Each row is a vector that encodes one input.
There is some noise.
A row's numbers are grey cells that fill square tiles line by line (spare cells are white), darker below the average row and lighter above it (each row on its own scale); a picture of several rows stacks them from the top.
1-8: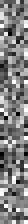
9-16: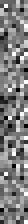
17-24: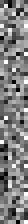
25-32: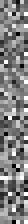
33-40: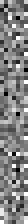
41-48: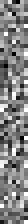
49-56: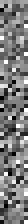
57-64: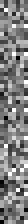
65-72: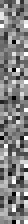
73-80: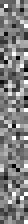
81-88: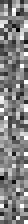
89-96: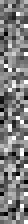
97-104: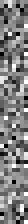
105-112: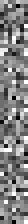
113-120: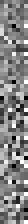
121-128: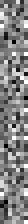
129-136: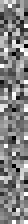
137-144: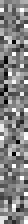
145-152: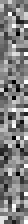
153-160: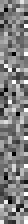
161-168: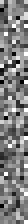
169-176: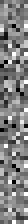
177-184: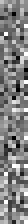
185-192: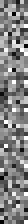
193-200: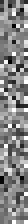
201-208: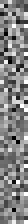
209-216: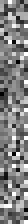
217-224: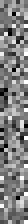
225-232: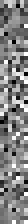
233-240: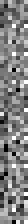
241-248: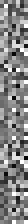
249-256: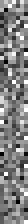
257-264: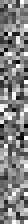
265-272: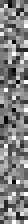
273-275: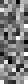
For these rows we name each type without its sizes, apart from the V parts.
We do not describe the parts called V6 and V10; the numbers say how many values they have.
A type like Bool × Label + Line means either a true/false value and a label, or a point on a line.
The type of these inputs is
Label + (Line + V10) × Tree × V6.
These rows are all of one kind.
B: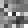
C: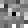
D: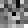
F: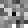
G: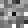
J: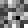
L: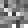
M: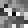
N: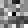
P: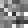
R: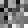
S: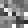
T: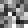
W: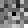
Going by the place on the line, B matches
C, F, L and N.
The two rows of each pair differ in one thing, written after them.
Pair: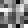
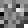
the value of V10
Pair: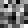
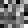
the value of V6
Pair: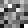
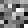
the value of V6
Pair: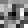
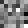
the value of V10
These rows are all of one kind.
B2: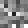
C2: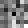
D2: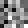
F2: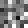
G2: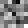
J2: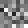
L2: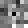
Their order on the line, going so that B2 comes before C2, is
J2, B2, L2, C2, G2, F2, D2.
